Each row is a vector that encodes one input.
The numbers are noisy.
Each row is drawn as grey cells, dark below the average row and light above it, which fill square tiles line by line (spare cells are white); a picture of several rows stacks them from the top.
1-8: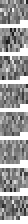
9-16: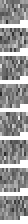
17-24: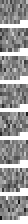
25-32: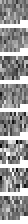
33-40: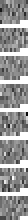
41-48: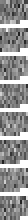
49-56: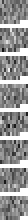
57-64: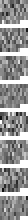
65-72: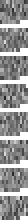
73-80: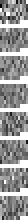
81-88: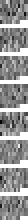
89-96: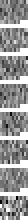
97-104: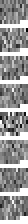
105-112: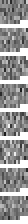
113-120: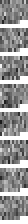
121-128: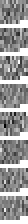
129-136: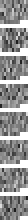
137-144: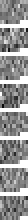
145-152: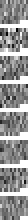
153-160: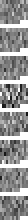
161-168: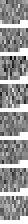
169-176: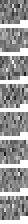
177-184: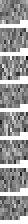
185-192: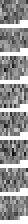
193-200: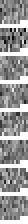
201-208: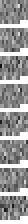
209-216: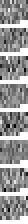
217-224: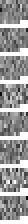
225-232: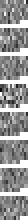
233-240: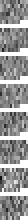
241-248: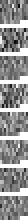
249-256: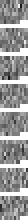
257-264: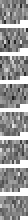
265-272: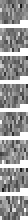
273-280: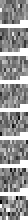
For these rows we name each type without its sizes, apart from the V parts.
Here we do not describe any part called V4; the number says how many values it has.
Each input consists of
a list of items, each a true/false value and a value of V4.
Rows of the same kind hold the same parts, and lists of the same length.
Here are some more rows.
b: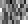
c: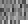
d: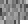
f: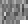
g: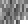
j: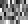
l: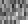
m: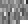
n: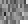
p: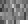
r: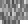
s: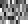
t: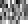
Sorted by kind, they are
b, c, d, l, n, r
f, g, m, p
j, s, t

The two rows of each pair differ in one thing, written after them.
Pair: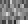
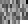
the true/false value in item 1 of the list
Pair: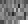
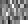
the value of V4 in item 1 of the list
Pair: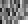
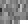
the true/false value in item 2 of the list
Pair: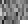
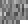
the true/false value in item 2 of the list
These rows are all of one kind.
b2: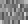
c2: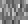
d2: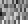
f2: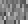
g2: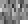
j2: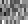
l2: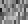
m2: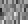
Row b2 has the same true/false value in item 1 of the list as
c2 and g2.
